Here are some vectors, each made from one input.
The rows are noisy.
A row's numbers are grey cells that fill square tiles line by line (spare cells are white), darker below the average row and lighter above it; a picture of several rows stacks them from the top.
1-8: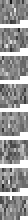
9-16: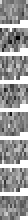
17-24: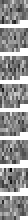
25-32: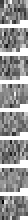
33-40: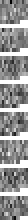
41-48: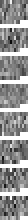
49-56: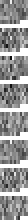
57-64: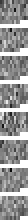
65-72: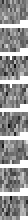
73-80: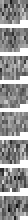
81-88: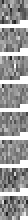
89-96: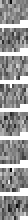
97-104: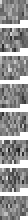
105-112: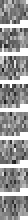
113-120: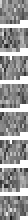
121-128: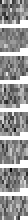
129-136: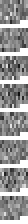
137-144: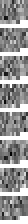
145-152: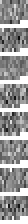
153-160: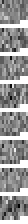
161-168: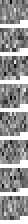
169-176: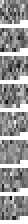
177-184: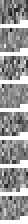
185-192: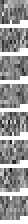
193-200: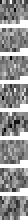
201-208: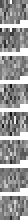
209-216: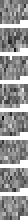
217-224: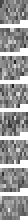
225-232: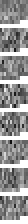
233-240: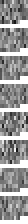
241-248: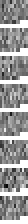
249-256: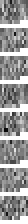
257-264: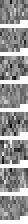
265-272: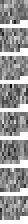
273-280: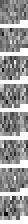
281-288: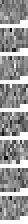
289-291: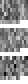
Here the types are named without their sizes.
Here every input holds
a point on a line, a node of a tree and a true/false value, together with either a point on a circle, or a point on a line.
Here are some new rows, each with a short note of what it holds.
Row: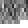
a point on each of two lines, a node of a tree and a true/false value
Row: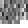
a point on a circle, a point on a line, a node of a tree and a true/false value
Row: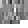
a point on a circle, a point on a line, a node of a tree and a true/false value
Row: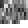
a point on each of two lines, a node of a tree and a true/false value
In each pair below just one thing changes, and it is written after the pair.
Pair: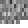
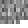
the place on the circle
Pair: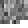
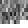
the true/false value
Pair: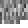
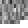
the node of the tree
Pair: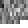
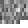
the place on the circle
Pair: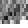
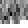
the place on the circle
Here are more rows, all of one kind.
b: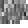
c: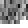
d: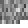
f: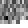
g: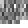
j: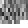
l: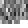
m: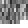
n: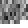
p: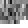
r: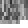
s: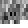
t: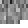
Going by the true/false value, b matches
d and t.
